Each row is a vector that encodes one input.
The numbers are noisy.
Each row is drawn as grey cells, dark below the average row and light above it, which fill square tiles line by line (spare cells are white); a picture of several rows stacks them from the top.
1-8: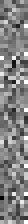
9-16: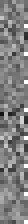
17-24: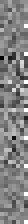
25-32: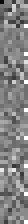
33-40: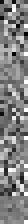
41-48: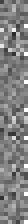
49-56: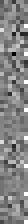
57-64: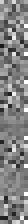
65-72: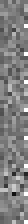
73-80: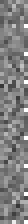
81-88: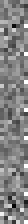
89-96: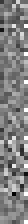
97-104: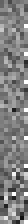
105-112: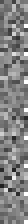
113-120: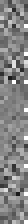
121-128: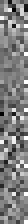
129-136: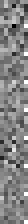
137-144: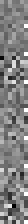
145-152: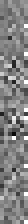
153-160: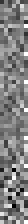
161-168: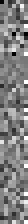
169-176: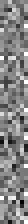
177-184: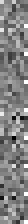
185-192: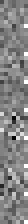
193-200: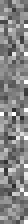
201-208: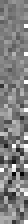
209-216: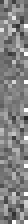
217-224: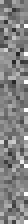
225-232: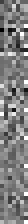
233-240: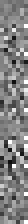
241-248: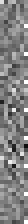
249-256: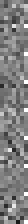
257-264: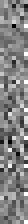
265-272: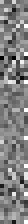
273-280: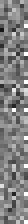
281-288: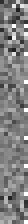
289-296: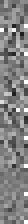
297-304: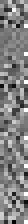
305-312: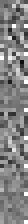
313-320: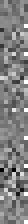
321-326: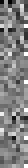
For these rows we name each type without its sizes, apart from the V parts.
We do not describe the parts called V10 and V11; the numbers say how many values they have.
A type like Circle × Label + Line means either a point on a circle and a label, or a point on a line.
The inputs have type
Label × V10 + Tree × V11.
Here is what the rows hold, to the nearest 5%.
About 40% of them hold a label and a value of V10. The rest hold a node of a tree and a value of V11.
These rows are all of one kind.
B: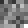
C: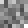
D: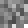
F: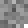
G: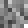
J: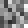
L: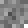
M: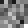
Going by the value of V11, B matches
C and D.
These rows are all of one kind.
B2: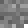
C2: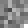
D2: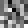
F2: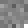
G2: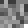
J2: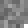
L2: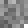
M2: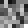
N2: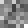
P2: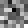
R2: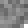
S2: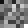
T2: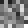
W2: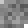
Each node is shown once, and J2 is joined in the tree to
B2, G2 and S2.
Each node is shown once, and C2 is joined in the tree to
F2 and T2.
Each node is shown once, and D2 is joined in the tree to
R2.
